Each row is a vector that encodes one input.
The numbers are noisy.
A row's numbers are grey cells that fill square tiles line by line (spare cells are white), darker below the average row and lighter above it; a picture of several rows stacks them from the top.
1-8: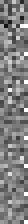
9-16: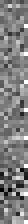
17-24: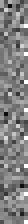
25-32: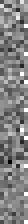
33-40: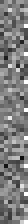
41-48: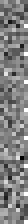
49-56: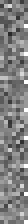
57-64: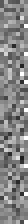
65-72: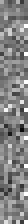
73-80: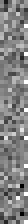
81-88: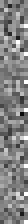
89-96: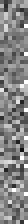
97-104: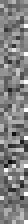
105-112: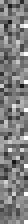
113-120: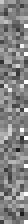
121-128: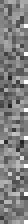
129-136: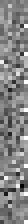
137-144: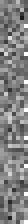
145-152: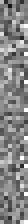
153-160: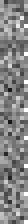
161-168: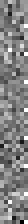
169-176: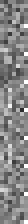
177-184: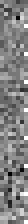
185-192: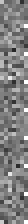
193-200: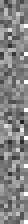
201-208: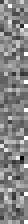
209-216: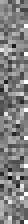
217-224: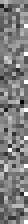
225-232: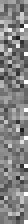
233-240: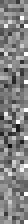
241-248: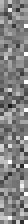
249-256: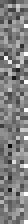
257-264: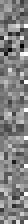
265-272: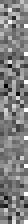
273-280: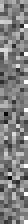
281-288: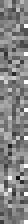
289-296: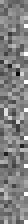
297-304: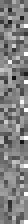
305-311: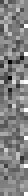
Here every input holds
a list of up to two items, each either a point on a 6-point line, or a point on a 7-point line and a true/false value.
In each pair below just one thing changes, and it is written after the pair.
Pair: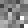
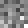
the place on the 7-point line in item 1 of the list
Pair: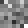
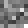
the true/false value in item 2 of the list
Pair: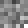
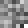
the place on the 7-point line in item 1 of the list
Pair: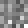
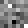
the true/false value in item 2 of the list
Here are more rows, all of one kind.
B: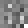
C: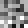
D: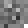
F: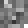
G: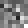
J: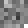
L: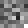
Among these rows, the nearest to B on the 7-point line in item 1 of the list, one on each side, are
F and G.
